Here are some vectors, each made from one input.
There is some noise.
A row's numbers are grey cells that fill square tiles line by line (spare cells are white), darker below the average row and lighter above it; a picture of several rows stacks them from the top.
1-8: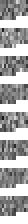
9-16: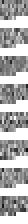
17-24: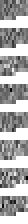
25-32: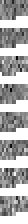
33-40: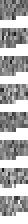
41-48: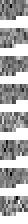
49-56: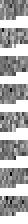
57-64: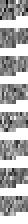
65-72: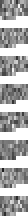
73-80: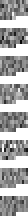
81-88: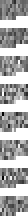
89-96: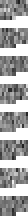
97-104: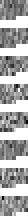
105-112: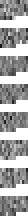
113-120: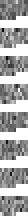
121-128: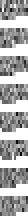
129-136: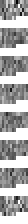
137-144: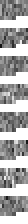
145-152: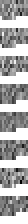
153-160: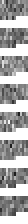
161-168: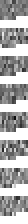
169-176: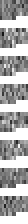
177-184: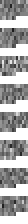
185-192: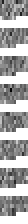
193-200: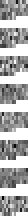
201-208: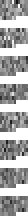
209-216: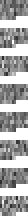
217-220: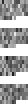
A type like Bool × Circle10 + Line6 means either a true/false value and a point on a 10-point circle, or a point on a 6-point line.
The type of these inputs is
Bool × (Circle10 + Unit) + Line5 + Line8.
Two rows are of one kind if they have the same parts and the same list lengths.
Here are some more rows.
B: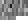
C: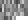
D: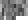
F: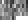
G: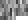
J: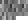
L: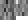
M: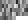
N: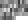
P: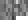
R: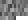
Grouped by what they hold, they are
B, F
C
D, J, L, P, R
G, M, N

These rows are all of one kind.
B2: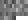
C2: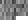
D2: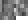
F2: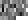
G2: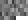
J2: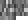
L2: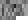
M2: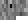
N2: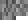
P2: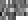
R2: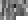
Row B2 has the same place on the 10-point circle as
D2, G2 and N2.
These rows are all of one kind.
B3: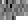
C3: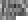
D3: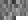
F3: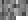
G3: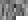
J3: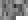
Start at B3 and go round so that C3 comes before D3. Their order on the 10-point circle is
B3, G3, C3, J3, F3, D3.
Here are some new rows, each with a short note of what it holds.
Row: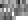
a point on a 5-point line
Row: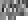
a true/false value
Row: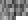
a point on a 10-point circle and a true/false value
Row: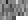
a point on a 10-point circle and a true/false value
